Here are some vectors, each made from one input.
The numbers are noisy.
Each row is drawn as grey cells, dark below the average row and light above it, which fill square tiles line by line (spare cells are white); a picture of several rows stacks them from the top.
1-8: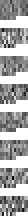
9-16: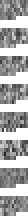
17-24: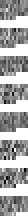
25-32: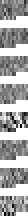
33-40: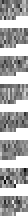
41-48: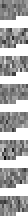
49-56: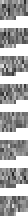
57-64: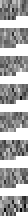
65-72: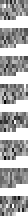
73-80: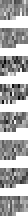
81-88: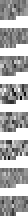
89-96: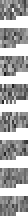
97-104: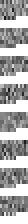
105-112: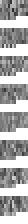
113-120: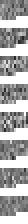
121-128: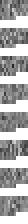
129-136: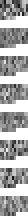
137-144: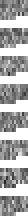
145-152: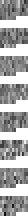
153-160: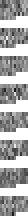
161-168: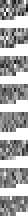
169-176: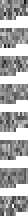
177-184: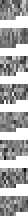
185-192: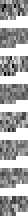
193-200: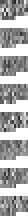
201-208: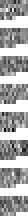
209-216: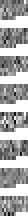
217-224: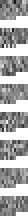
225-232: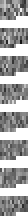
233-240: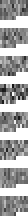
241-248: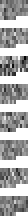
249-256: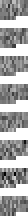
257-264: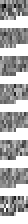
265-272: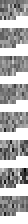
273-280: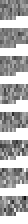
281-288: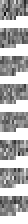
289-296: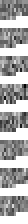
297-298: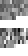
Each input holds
one of 5 labels, together with either a point on a 6-point circle and a true/false value, or a fixed value.
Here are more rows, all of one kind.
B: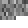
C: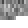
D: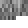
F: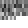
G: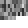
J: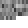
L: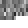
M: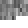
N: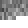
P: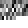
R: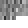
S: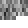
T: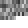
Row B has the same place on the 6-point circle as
D, G, L and P.
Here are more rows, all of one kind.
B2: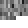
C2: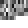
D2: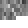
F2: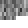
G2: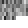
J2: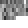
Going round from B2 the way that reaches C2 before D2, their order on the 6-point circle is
B2, C2, J2, G2, F2, D2.
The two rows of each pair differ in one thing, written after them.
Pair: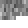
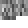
the true/false value
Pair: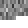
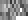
the label
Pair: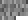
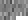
the place on the 6-point circle
